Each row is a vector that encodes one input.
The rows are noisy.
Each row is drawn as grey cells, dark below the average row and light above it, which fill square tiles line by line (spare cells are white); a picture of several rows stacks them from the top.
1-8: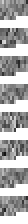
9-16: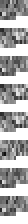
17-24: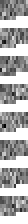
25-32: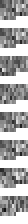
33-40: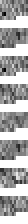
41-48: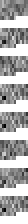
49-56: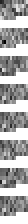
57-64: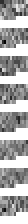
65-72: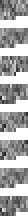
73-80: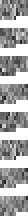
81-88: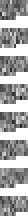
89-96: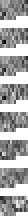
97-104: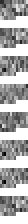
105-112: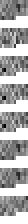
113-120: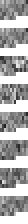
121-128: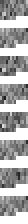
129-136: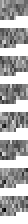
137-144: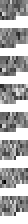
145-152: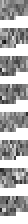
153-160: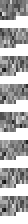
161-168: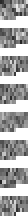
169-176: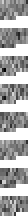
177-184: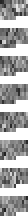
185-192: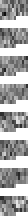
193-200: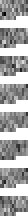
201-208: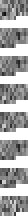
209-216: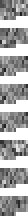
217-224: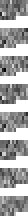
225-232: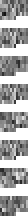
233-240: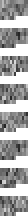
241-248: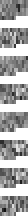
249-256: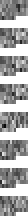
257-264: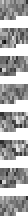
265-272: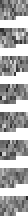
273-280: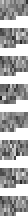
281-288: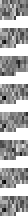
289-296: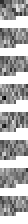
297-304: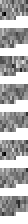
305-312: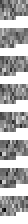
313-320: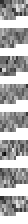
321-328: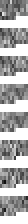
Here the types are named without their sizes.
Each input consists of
a point on a line.
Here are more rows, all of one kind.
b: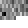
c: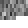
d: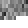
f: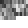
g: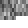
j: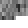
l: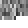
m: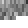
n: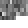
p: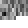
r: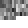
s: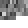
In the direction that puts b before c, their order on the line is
l, p, b, d, m, j, n, s, c, g, r, f.
